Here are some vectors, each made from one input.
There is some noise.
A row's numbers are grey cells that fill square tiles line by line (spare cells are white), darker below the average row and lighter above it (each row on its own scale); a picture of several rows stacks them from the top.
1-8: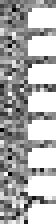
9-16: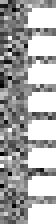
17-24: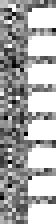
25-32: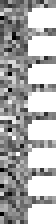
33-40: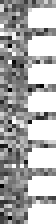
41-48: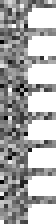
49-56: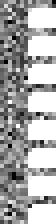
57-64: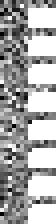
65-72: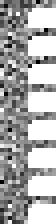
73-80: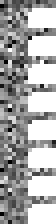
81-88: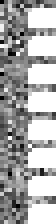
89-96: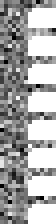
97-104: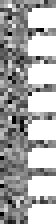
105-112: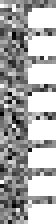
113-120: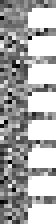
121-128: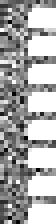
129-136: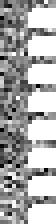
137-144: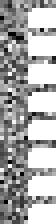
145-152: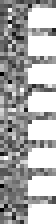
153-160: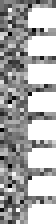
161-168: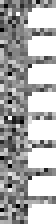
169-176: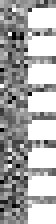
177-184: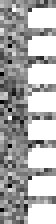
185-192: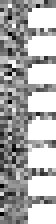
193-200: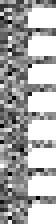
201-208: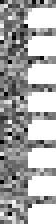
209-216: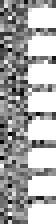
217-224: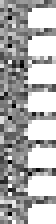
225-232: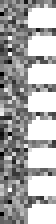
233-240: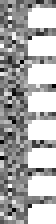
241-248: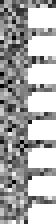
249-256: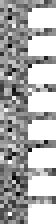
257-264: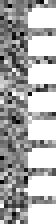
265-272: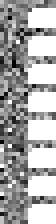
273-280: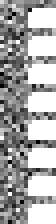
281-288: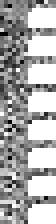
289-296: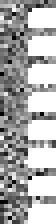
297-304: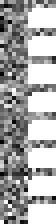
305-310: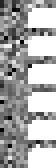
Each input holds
either a point on a 10-point line, or a list of up to two points on an 18-point line.
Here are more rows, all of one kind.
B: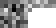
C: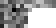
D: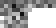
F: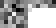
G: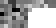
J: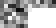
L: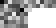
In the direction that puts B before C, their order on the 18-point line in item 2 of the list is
B, C, G, F, D, J, L.
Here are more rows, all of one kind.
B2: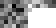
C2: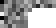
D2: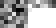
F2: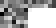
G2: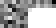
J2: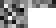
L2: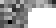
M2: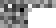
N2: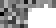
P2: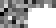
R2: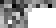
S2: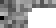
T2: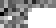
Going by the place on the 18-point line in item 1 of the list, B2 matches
D2, J2 and L2.
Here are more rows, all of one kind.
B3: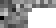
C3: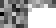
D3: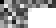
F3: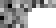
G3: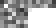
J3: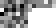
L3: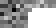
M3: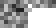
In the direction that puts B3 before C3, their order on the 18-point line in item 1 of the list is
B3, F3, M3, G3, C3, D3, L3, J3.
